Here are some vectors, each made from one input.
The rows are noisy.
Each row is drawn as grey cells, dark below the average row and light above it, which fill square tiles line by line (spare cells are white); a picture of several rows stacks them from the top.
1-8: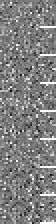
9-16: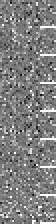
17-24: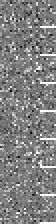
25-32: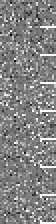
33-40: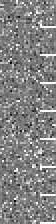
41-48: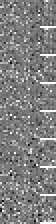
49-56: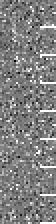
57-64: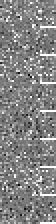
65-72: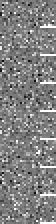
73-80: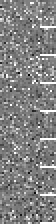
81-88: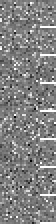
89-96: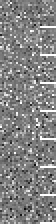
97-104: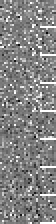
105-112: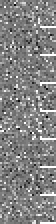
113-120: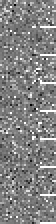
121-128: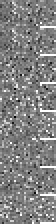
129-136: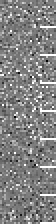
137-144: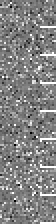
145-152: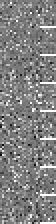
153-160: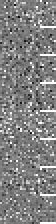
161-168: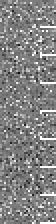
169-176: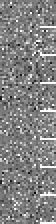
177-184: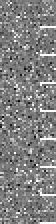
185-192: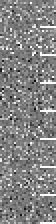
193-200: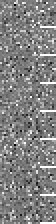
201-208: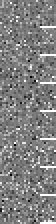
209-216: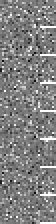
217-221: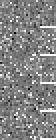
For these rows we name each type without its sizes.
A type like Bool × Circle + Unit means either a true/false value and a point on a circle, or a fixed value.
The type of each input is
(Circle + Unit) × Tree + Label + Line.
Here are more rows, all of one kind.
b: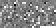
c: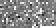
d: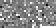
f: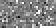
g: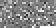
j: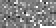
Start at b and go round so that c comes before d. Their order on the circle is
b, j, f, c, d, g.
